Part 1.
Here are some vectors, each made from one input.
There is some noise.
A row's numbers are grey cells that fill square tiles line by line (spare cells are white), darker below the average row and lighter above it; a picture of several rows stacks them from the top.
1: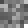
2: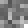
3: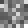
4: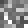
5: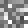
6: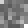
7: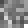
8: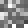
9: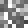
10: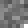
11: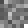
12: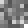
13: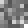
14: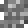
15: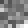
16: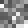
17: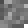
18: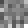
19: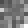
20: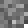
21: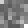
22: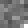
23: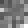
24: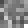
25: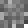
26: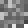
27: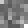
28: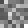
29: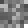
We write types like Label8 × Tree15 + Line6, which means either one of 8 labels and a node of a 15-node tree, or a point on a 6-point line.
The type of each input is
Bool × Bool × Bool.
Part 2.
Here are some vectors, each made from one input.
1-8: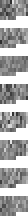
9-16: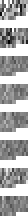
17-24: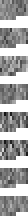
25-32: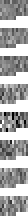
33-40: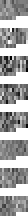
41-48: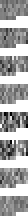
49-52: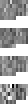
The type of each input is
Circle10.
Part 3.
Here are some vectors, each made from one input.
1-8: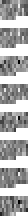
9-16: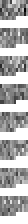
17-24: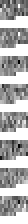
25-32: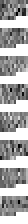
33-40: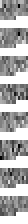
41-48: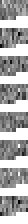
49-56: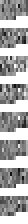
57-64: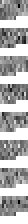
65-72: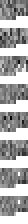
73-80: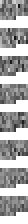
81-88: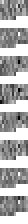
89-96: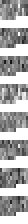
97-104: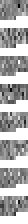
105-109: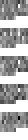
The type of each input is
Bool × Bool × Bool × Bool + Unit.
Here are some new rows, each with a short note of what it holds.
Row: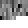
a fixed value
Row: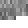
four true/false values
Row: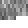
four true/false values
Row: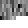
a fixed value
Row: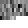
a fixed value
